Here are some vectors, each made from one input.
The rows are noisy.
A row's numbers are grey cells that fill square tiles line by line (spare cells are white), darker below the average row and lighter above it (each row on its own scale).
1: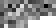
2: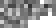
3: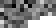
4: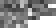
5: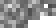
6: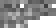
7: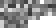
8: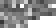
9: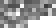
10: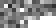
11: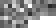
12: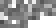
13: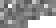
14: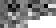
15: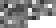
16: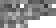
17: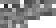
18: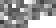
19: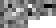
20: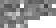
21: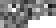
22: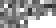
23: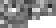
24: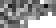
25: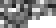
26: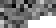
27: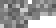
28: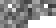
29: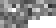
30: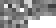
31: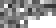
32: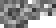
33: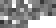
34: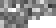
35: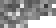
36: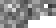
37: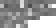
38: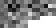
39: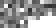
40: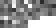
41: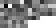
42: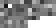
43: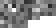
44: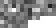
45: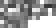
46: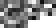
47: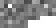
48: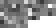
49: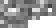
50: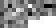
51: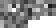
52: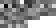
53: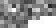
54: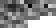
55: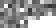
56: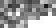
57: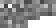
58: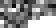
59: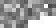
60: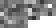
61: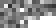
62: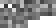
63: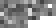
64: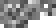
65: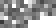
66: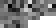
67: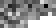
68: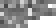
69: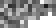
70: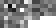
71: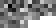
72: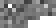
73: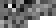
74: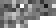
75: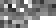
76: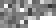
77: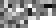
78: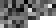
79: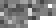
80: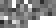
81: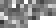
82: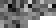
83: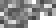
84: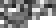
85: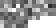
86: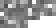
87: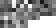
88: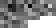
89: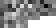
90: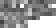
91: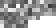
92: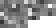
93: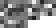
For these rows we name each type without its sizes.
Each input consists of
a point on a line.
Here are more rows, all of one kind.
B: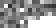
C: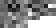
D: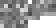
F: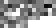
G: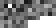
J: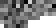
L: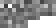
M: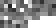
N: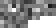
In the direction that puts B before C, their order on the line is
F, M, B, C, D, J, G, N, L.
